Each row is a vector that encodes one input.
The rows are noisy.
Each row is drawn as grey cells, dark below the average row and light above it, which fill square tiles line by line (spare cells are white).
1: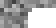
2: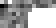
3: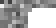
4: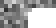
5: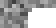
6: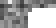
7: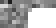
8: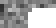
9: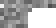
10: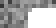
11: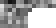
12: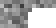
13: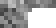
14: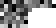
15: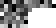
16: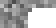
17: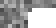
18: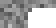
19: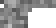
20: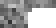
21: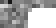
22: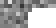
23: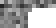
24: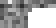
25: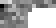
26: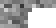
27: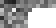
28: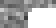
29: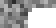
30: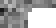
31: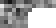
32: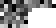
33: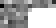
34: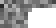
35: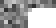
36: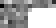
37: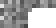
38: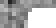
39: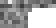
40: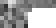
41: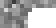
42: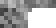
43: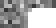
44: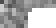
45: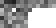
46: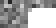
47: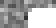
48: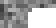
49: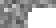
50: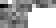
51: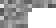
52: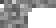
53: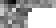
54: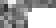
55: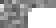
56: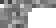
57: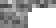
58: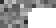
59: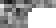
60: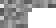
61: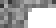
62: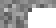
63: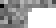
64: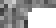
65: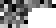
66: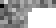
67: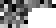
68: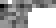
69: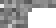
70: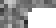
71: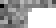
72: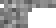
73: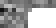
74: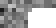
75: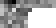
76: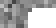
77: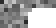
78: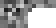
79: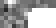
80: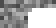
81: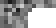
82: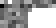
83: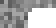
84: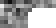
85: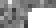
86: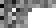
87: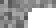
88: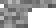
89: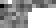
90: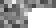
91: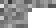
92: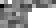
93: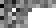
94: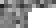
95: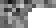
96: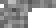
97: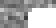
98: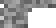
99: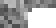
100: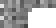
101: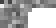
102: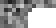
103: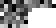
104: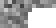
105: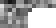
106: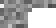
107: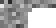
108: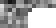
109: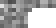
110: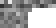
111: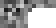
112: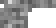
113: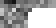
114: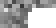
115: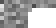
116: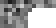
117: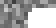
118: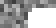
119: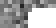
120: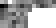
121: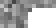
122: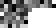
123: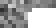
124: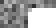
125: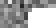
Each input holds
a list of up to three items, each a point on a 4-point line and a true/false value.
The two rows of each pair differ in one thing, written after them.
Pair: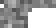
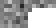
the true/false value in item 1 of the list
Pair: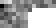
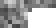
the true/false value in item 1 of the list
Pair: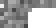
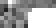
the place on the 4-point line in item 1 of the list
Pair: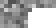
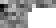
the place on the 4-point line in item 1 of the list
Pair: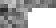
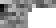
the true/false value in item 1 of the list
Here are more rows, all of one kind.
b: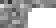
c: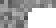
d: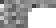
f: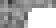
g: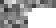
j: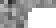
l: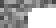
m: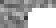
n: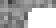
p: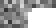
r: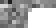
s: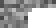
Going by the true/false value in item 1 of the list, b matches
d, g, p and r.
